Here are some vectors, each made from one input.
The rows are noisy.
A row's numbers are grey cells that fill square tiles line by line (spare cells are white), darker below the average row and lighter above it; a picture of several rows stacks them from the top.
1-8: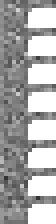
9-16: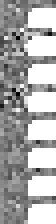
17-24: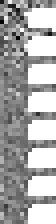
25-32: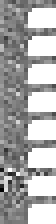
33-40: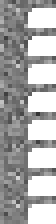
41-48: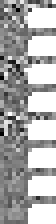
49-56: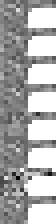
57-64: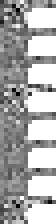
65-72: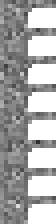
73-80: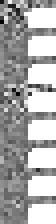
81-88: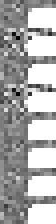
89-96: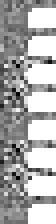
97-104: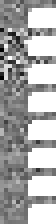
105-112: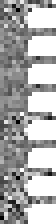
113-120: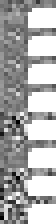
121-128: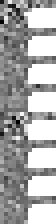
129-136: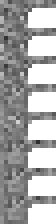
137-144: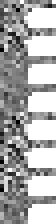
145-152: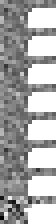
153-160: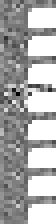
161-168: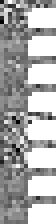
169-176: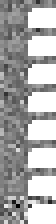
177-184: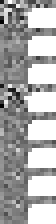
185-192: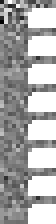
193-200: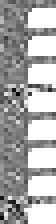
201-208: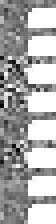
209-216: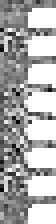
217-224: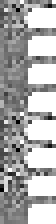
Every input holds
either a point on a 5-point line, or a point on an 11-point line.
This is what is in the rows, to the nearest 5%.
About 25% of them hold a point on a 5-point line. The rest hold a point on an 11-point line.
